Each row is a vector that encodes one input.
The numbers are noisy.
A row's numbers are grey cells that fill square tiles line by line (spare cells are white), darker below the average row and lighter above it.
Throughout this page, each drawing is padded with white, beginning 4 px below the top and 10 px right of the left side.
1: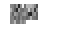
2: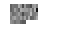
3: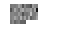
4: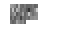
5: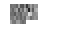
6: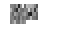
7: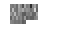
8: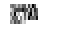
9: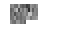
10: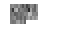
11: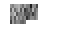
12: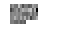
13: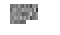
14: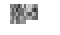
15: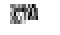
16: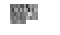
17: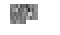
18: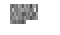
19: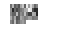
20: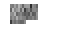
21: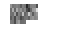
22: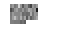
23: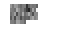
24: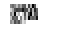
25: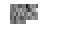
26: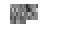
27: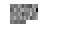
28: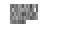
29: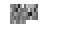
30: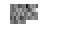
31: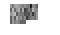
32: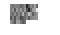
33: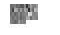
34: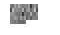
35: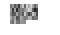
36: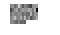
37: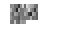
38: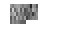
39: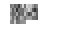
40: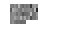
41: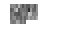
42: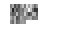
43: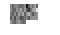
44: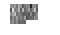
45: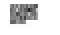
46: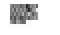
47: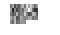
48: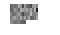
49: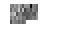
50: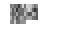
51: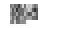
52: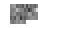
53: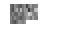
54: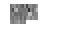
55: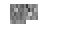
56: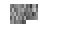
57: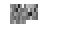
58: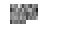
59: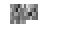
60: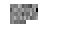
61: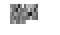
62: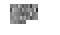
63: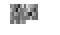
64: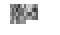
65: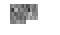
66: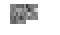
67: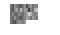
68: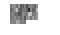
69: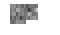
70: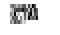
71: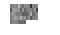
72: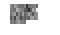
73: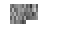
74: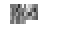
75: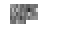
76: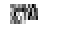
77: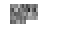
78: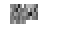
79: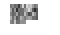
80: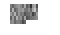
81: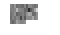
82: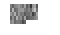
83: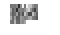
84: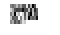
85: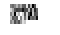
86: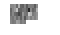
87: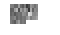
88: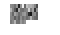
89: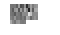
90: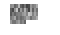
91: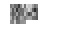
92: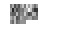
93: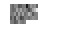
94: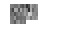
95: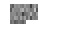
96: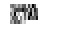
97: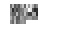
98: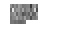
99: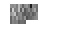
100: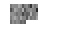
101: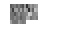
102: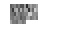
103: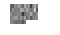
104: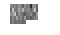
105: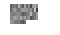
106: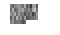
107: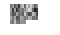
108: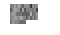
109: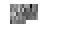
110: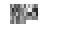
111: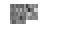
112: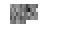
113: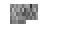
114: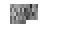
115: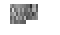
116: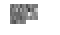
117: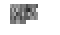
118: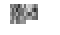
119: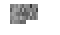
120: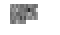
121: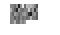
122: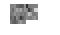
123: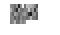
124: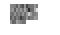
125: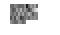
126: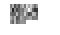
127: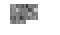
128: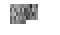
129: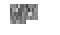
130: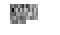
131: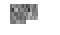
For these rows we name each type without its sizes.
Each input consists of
a list of points on a line.
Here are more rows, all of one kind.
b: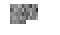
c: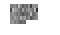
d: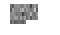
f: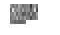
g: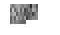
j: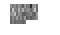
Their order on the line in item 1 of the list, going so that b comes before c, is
b, c, d, f, j, g.
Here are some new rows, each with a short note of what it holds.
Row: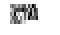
the empty list
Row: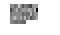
a list of two items
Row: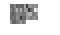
a list of three items
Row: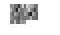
a list of one item
